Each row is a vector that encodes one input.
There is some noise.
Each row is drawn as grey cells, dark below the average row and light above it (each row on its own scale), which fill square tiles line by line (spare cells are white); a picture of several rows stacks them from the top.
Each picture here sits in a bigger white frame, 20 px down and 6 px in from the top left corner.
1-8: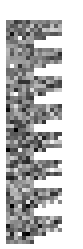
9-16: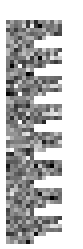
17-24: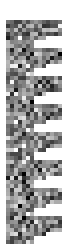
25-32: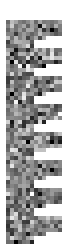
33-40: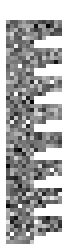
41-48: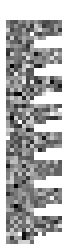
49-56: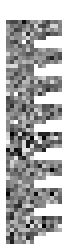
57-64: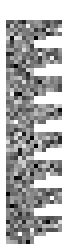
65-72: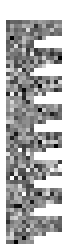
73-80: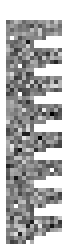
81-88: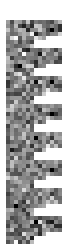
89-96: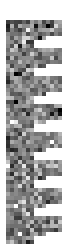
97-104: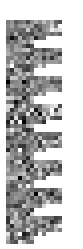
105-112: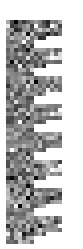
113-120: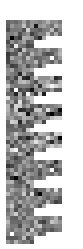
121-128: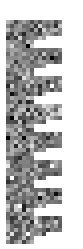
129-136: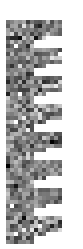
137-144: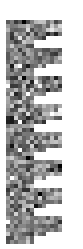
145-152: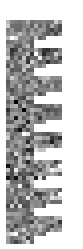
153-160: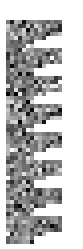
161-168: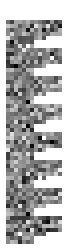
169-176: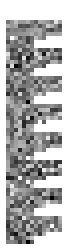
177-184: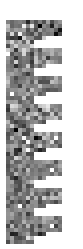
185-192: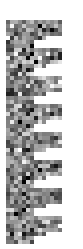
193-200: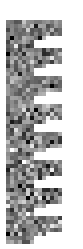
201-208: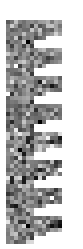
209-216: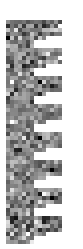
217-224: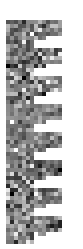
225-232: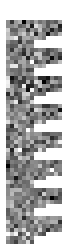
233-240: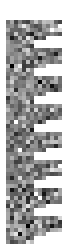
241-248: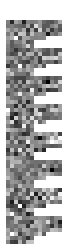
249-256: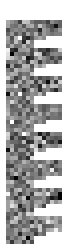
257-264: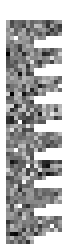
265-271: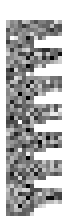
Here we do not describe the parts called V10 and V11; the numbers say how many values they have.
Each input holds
one of 6 labels and a value of V10, together with either three true/false values, or a value of V11.
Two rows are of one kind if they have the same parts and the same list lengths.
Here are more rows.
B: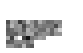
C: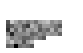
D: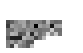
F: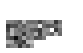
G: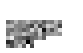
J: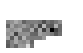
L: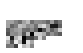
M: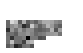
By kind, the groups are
B, C, G, M
D, F, J, L

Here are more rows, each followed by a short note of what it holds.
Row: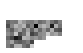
one of 6 labels, three true/false values and a value of V10
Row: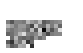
one of 6 labels, a value of V10 and a value of V11
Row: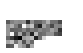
one of 6 labels, three true/false values and a value of V10
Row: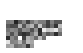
one of 6 labels, three true/false values and a value of V10
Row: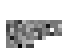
one of 6 labels, a value of V10 and a value of V11
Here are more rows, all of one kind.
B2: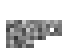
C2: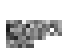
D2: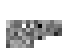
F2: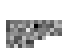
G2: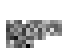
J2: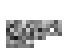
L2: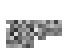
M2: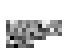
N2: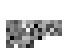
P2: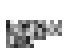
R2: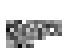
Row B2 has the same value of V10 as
C2, G2, J2 and R2.
